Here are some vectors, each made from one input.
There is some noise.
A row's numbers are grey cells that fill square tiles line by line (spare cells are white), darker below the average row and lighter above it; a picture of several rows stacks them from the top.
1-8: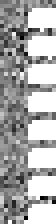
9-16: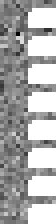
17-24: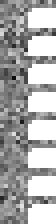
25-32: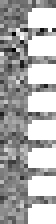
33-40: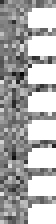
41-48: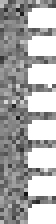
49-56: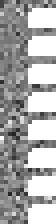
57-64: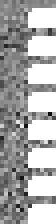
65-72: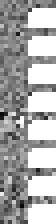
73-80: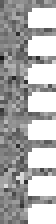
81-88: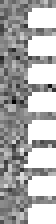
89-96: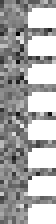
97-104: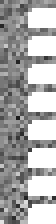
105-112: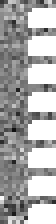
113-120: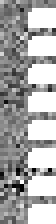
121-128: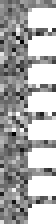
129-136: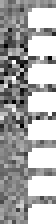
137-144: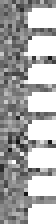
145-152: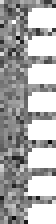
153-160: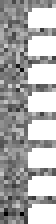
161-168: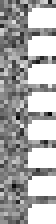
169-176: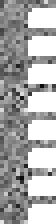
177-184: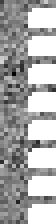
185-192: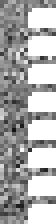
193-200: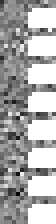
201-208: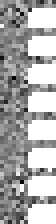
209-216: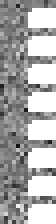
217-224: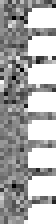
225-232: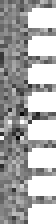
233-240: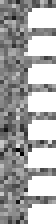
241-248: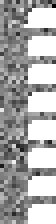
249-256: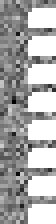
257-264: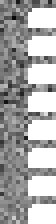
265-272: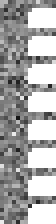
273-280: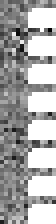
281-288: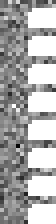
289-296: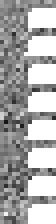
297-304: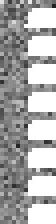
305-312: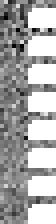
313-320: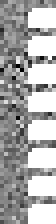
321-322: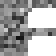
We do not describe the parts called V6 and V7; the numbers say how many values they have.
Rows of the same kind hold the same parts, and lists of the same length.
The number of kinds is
5.
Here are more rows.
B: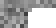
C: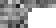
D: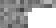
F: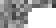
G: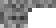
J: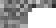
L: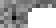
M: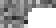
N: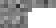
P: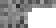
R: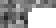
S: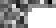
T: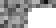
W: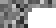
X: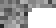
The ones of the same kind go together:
B, D
C, N, P, S, T, W
F, G, J, L, M
R
X

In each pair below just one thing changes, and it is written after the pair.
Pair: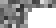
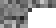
the value of V6
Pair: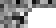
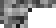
the value of V6
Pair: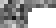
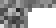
the value of V6
